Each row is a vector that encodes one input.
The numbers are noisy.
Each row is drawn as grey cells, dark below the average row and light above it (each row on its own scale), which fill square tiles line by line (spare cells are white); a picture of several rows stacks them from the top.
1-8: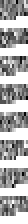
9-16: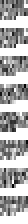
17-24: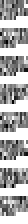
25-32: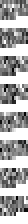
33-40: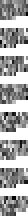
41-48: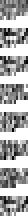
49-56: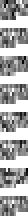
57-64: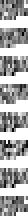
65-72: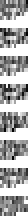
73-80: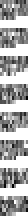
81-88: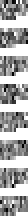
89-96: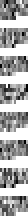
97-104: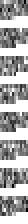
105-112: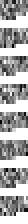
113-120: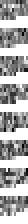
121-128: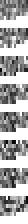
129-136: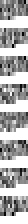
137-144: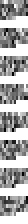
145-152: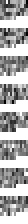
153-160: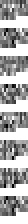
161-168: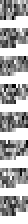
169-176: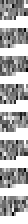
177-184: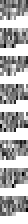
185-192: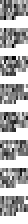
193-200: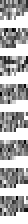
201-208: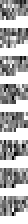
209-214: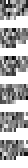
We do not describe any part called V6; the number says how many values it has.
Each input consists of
a true/false value and a value of V6, together with either a fixed value, or a node of an 11-node tree.
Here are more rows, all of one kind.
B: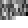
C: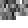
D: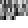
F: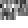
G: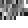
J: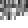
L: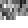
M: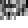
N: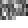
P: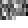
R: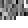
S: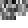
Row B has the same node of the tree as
C, F and L.
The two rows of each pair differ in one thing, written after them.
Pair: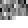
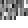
the value of V6
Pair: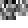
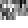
the value of V6
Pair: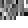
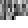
the value of V6
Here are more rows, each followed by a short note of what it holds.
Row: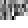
a true/false value and a value of V6
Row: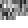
a true/false value and a value of V6
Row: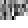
a true/false value and a value of V6
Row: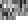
a true/false value and a value of V6
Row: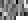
a node of an 11-node tree, a true/false value and a value of V6
